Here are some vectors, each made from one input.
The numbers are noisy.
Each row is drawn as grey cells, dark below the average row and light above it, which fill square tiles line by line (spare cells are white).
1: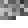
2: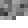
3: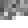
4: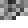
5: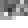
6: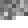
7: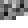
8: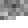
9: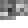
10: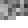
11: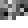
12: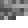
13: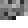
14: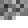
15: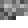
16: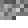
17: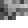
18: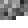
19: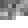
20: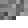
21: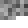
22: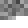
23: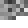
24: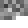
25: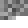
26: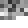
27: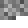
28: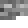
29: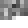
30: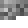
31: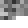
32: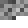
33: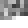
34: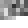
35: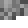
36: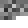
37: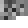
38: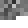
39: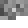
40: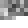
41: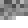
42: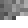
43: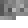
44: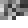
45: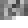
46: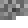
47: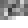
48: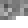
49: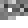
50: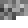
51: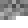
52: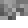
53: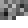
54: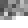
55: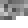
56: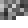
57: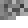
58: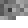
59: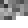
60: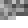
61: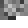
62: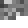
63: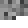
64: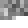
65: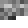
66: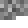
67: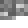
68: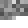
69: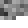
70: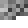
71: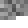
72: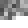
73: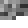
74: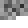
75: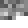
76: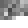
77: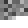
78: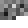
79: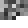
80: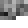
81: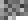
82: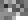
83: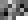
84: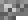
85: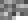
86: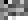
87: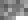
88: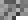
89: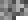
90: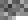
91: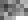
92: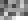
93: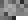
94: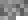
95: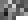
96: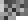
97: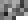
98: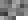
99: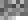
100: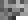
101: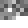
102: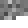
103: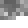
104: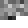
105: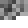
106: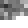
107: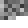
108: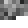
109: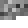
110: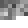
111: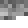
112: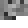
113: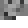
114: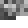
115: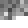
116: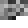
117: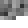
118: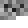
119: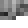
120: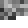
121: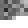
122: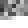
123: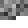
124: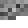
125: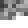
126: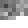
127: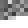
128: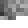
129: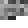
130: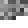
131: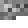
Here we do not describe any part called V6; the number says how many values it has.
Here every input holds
a true/false value and a value of V6, together with either a fixed value, or a node of a 9-node tree.
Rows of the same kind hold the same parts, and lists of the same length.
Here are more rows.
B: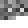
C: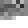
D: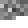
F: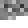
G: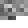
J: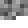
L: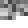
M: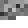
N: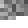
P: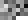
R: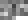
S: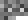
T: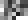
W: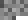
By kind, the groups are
B, C, D, F, J, N, S, T
G, L, M, P, R, W

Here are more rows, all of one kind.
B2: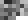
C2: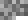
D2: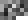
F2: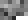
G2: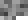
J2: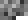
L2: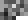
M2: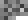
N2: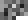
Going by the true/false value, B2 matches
C2 and M2.
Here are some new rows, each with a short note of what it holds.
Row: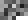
a true/false value and a value of V6
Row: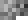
a node of a 9-node tree, a true/false value and a value of V6
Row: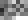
a true/false value and a value of V6
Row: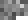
a node of a 9-node tree, a true/false value and a value of V6
